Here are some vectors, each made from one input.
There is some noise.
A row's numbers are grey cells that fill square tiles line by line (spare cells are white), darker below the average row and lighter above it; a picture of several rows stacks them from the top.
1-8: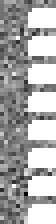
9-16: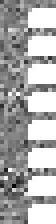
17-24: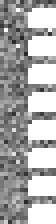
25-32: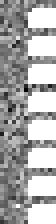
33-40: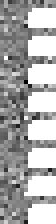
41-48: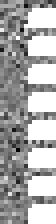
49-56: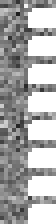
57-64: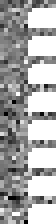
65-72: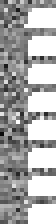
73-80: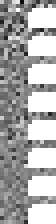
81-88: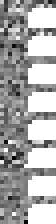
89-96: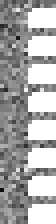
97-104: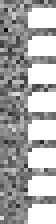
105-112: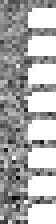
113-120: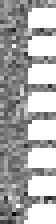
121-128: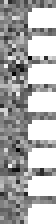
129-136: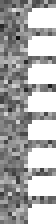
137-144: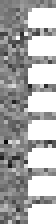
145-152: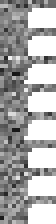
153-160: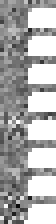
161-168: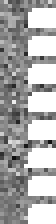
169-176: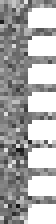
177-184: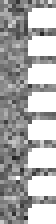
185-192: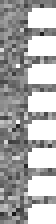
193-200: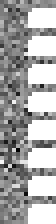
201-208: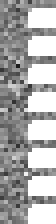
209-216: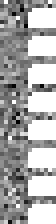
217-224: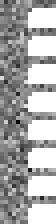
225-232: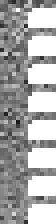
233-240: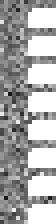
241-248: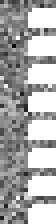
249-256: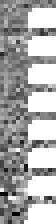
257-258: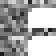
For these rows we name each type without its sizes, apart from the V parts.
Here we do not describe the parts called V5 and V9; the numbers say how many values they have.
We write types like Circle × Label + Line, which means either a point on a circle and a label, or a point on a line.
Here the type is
(Line + V9) × V5 + Tree.
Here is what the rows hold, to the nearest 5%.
About 30% of them hold a node of a tree. The rest hold a value of V5, together with either a point on a line, or a value of V9.
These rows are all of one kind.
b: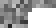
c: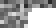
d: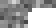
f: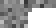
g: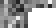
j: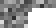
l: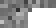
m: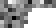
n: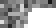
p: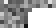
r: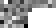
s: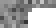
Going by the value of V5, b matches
m, n and p.
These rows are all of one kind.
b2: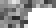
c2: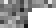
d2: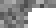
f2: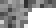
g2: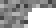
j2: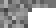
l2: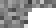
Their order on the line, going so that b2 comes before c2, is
b2, l2, j2, f2, c2, g2, d2.
